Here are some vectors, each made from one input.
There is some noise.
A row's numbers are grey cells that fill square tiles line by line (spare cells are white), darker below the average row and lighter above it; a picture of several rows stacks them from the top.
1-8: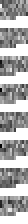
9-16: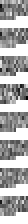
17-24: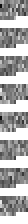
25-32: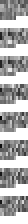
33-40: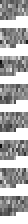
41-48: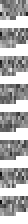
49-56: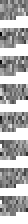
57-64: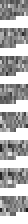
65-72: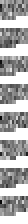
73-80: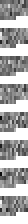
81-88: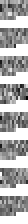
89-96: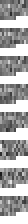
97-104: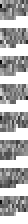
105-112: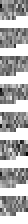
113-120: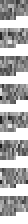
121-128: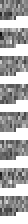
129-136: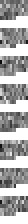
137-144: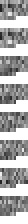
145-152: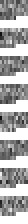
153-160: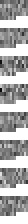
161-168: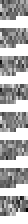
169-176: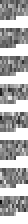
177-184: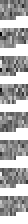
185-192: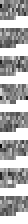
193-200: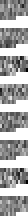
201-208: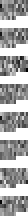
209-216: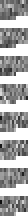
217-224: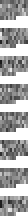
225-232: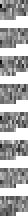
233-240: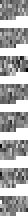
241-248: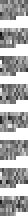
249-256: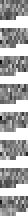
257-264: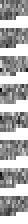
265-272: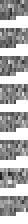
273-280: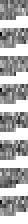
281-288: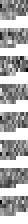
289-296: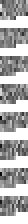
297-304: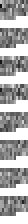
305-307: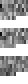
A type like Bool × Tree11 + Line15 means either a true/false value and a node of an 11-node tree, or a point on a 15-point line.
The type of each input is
Circle10 + List2(Line4 × Line5).
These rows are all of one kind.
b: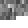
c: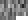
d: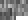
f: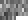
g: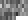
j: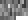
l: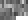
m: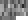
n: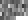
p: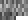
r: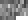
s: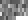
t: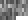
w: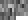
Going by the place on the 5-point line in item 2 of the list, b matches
c, d and j.
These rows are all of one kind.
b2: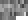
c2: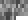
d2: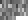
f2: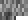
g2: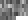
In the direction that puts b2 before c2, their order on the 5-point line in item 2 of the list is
d2, g2, b2, f2, c2.
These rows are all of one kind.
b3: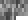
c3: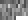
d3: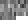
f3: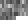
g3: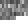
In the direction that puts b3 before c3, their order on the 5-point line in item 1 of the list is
b3, f3, g3, c3, d3.
